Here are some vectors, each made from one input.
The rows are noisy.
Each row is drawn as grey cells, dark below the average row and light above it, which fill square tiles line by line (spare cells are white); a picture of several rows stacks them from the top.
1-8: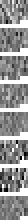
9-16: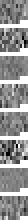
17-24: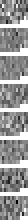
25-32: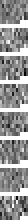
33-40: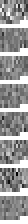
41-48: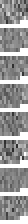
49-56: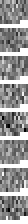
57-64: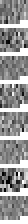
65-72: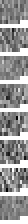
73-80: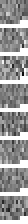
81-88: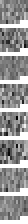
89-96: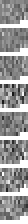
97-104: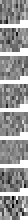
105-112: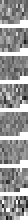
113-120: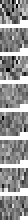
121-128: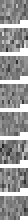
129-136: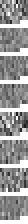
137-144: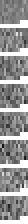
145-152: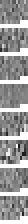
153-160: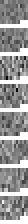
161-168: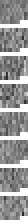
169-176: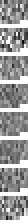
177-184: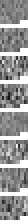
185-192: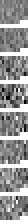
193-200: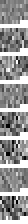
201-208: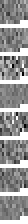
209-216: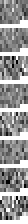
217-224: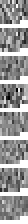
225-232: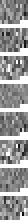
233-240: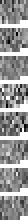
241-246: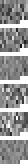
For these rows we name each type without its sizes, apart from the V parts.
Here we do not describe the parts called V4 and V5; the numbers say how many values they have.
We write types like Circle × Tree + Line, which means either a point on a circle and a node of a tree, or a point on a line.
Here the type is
(Bool × Bool × Bool × Bool × Bool × V4 + Line) × Tree × V5.
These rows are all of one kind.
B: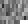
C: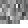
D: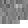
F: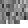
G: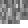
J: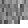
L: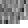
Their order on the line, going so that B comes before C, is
G, J, B, C, F, L, D.
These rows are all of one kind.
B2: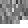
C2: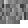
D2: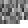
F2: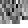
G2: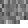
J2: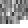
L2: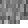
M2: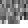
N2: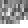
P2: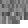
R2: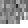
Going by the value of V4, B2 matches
G2 and P2.
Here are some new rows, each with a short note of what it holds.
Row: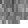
a node of a tree, five true/false values, a value of V4 and a value of V5
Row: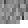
a point on a line, a node of a tree and a value of V5
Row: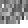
a node of a tree, five true/false values, a value of V4 and a value of V5
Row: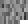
a point on a line, a node of a tree and a value of V5
